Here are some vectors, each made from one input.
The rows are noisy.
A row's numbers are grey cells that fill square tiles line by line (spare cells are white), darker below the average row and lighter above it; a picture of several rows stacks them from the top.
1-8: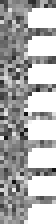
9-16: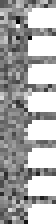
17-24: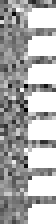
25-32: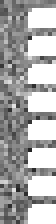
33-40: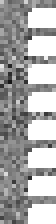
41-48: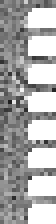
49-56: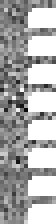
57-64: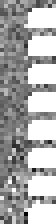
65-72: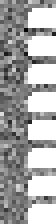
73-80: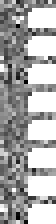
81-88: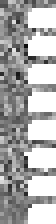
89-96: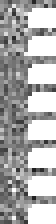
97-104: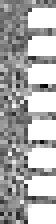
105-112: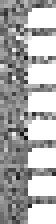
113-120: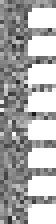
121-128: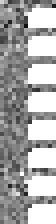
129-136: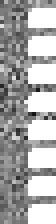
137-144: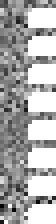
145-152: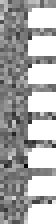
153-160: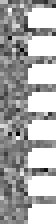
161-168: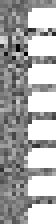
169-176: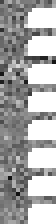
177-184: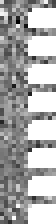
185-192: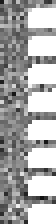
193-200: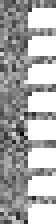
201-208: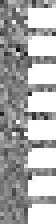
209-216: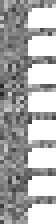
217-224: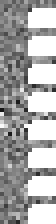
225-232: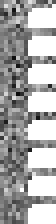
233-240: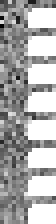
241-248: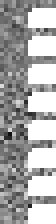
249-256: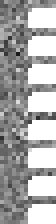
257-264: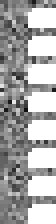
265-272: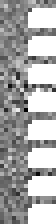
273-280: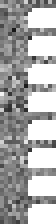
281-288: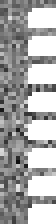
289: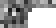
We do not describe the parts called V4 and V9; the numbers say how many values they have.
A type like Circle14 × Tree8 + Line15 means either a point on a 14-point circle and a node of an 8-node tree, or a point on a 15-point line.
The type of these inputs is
(Bool × Bool × Bool × Bool × Bool + Unit) × V4 + Line6 × (Line6 + V9).
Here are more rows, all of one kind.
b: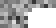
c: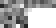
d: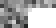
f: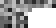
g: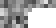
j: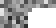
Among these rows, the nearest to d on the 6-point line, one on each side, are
b and f.
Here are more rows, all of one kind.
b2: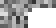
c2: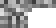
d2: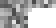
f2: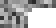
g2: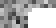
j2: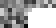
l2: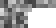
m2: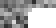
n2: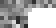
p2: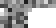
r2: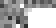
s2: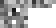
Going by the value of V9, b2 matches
c2, l2 and p2.
